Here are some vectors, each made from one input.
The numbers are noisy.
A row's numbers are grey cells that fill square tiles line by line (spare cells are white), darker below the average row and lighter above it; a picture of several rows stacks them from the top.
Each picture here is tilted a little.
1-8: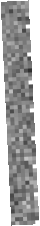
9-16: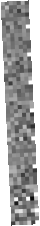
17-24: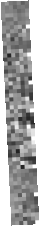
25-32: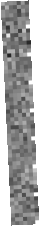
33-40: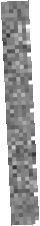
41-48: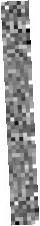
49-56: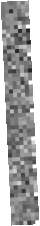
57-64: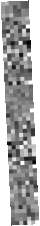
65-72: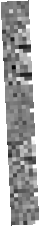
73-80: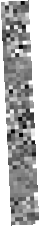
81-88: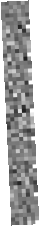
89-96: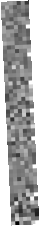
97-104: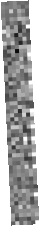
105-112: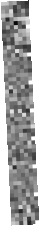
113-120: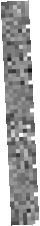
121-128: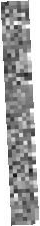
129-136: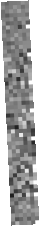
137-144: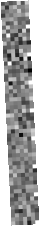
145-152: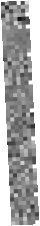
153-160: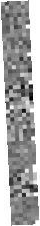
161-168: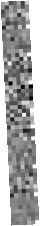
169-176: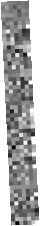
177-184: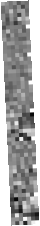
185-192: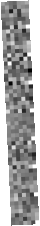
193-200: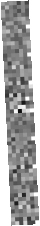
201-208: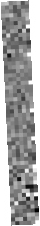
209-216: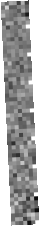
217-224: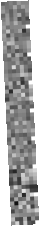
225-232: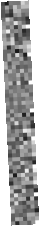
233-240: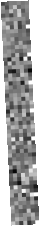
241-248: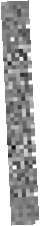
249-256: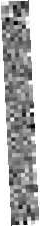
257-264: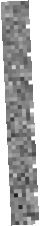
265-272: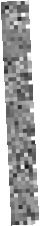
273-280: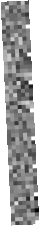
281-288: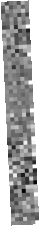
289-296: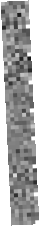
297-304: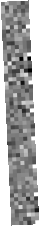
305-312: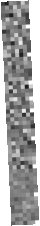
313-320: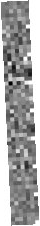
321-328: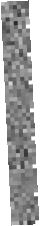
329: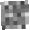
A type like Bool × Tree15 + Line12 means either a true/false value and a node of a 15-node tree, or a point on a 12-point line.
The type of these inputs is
List2(Line9).
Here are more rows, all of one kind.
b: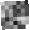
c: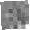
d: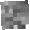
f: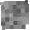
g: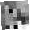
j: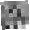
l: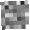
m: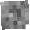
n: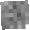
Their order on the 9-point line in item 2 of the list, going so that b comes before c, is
b, c, n, l, m, g, f, j, d.
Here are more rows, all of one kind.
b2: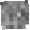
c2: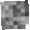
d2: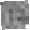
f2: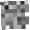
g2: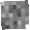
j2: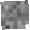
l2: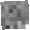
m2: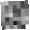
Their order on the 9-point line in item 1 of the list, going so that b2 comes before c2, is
m2, g2, l2, j2, d2, b2, c2, f2.
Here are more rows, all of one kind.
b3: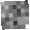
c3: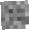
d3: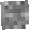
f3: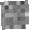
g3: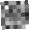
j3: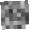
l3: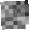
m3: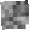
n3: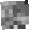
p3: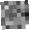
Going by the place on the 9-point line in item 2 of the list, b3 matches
d3, f3, l3 and n3.
